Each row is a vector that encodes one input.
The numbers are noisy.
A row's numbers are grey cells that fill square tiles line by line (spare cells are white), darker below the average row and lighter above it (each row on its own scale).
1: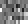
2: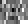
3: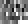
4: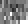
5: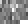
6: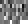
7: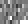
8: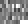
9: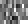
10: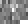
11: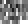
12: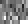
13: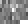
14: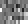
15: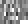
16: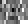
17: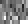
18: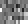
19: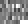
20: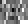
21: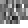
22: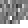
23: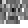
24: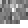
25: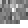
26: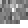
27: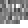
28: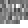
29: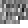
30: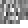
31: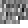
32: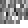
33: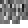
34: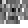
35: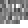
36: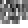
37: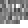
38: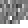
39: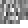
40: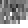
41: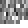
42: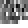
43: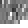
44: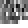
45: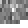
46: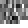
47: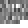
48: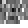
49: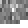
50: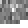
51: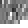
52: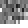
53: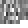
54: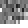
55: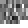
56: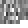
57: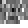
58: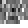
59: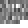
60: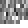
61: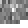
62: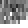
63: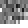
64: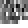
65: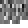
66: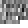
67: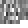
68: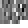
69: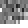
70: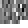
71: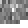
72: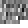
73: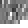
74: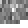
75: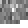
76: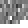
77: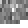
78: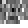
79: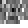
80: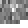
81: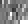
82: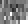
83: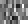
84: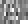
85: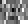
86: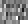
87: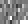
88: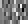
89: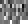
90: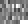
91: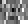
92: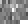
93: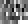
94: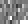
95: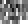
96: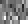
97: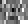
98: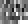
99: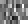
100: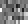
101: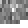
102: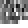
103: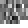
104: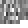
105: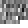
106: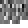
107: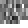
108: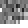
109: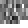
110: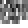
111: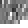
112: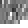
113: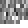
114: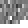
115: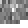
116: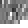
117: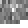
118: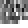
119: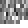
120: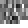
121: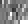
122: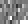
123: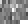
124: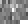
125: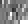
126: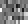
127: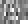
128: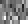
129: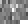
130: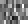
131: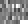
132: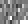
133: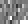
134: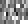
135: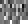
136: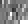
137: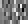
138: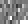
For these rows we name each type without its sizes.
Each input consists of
four true/false values.
